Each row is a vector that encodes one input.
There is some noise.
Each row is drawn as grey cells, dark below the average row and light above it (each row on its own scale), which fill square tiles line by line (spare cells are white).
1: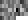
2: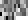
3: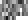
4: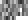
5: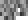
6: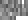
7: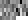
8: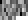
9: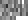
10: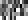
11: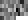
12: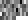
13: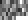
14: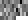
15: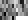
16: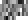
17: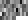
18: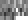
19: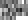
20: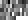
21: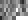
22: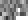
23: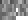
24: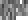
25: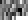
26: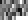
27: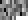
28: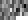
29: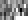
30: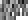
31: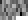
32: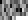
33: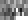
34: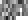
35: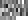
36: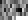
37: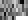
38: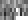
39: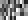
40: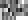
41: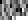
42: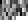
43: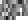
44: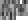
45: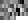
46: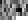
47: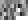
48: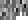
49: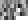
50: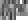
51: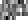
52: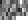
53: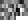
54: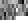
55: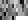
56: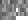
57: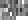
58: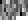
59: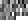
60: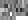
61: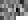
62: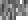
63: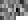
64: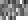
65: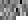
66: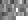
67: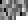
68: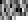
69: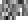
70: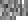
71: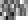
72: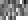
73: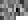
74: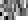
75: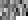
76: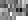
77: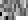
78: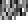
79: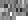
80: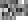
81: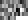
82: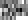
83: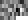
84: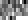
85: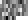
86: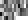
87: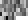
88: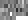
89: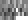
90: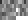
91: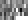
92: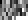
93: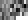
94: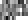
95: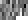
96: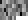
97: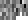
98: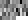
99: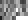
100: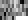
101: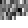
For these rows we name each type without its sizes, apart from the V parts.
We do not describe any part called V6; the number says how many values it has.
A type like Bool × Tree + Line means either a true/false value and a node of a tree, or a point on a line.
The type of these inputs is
(Line + Tree) × V6.
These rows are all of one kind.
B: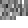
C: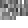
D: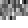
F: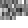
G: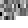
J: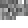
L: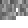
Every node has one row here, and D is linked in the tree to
G and L.
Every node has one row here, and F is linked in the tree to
J.
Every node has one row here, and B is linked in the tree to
C.
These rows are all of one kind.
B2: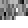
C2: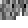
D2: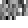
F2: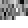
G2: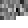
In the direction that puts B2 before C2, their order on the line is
B2, F2, G2, D2, C2.
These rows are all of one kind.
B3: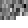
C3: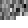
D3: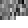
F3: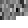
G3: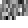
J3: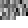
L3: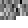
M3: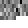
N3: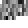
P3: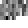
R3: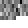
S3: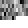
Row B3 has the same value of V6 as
C3, D3 and F3.
